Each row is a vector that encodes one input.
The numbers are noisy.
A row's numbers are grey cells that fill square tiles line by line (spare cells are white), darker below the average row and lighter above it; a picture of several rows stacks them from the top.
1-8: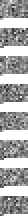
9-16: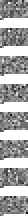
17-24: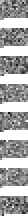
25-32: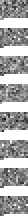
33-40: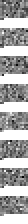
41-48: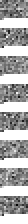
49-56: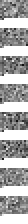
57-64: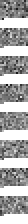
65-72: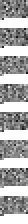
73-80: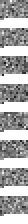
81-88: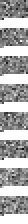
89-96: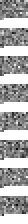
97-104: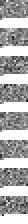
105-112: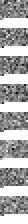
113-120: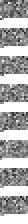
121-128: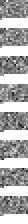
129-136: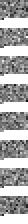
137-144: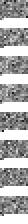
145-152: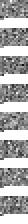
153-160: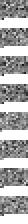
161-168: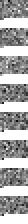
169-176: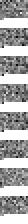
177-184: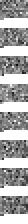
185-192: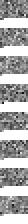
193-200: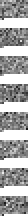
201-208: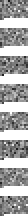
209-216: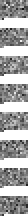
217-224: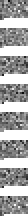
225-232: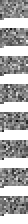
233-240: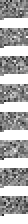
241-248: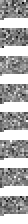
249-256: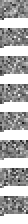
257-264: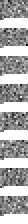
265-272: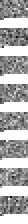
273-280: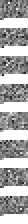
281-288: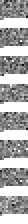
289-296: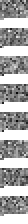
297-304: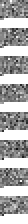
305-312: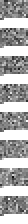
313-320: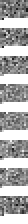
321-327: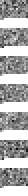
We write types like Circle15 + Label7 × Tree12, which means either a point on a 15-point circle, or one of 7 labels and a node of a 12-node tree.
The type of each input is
(Bool × Circle6 + Unit) × Circle5 + Circle15 + Line4 × Line5.
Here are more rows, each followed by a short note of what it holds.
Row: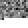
a point on a 4-point line and a point on a 5-point line
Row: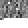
a point on a 5-point circle, a point on a 6-point circle and a true/false value
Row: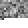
a point on a 15-point circle
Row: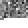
a point on a 5-point circle
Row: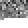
a point on a 5-point circle
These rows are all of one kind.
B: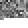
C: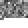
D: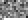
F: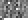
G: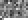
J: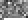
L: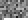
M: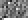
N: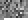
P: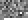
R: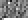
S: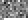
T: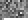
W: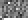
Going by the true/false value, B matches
C, D, G and J.
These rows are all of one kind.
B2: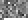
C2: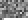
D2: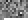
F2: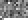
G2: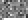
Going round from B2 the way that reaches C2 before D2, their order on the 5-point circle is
B2, F2, C2, D2, G2.
